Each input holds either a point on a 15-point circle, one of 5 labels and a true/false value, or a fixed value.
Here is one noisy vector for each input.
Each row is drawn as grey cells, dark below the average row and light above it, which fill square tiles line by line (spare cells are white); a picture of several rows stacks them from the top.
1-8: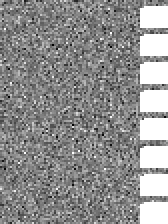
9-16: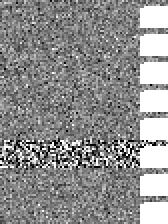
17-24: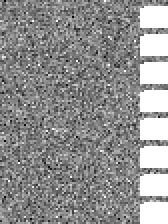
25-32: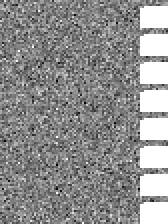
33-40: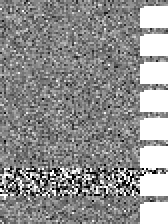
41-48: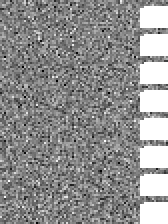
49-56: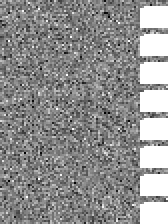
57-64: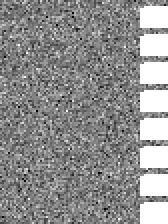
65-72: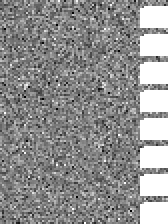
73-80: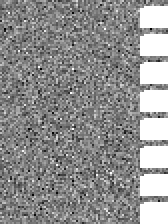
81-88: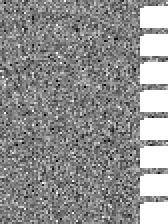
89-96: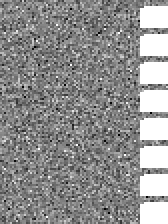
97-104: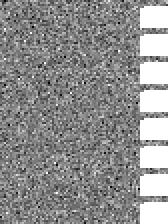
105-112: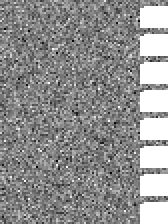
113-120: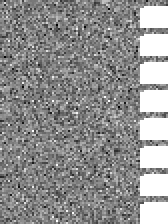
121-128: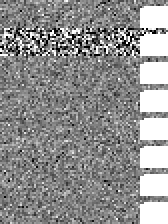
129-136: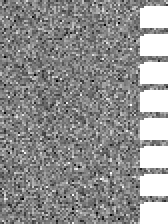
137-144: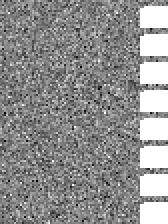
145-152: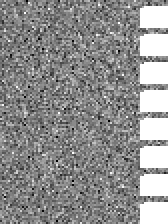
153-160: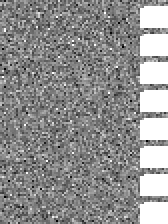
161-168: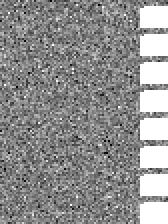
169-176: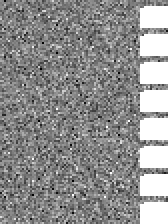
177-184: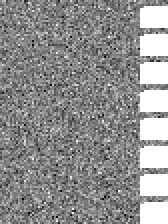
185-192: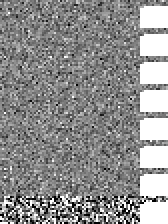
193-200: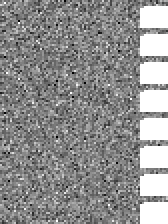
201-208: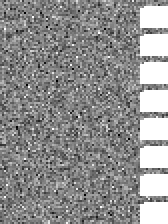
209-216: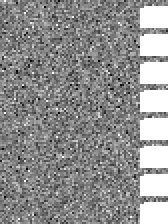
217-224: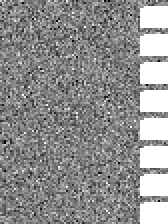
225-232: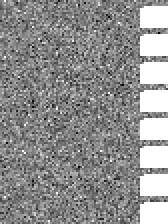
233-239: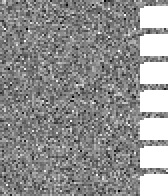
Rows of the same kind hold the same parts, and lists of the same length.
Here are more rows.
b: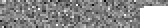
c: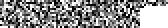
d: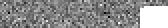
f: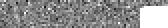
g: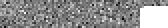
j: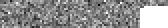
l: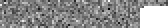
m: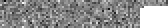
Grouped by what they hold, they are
b, d, f, g, j, l, m
c

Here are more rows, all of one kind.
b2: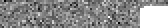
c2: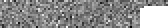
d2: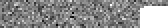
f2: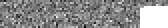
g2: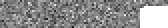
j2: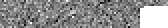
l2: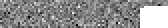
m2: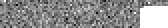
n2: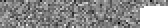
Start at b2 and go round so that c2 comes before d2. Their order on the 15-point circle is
b2, n2, l2, j2, c2, d2, m2, g2, f2.
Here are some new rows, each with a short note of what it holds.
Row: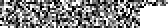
a fixed value
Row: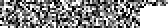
a fixed value
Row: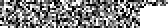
a fixed value
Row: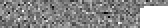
a point on a 15-point circle, one of 5 labels and a true/false value
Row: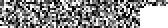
a fixed value
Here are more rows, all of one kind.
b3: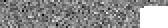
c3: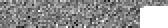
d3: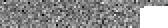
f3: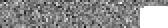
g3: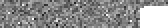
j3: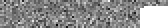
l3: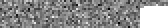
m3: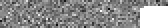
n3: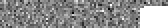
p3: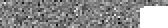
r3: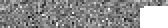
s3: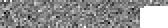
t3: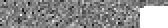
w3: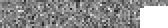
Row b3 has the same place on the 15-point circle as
d3, p3 and t3.
